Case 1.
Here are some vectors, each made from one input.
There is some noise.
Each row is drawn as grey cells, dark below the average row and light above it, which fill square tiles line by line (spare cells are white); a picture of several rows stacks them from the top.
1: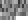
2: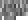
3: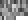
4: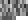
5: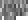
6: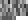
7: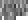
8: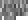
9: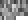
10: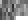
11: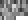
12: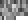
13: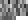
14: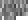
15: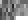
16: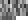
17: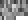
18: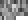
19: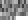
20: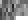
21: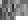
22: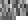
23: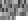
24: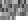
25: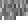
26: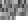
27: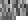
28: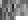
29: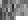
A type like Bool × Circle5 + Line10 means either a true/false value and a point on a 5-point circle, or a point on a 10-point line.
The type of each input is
Label5.
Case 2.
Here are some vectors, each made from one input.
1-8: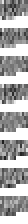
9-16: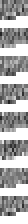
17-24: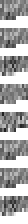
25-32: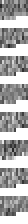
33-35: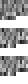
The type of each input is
Tree7.
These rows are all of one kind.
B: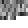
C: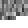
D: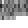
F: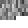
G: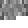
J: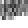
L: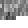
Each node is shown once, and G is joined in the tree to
D, F and L.
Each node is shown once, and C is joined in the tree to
L.
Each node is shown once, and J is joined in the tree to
D.
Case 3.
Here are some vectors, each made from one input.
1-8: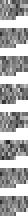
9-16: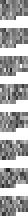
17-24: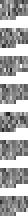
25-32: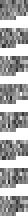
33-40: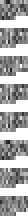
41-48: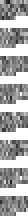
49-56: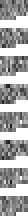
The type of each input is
Line7.
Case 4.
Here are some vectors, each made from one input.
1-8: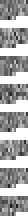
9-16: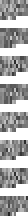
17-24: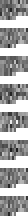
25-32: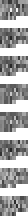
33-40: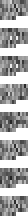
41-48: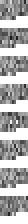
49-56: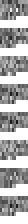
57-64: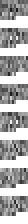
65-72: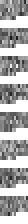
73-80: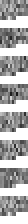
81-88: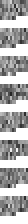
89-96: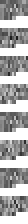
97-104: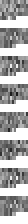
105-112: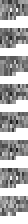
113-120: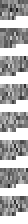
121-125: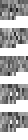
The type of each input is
Circle8.
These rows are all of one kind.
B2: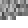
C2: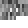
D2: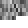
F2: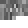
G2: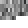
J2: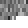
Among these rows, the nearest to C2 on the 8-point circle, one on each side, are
B2 and F2.
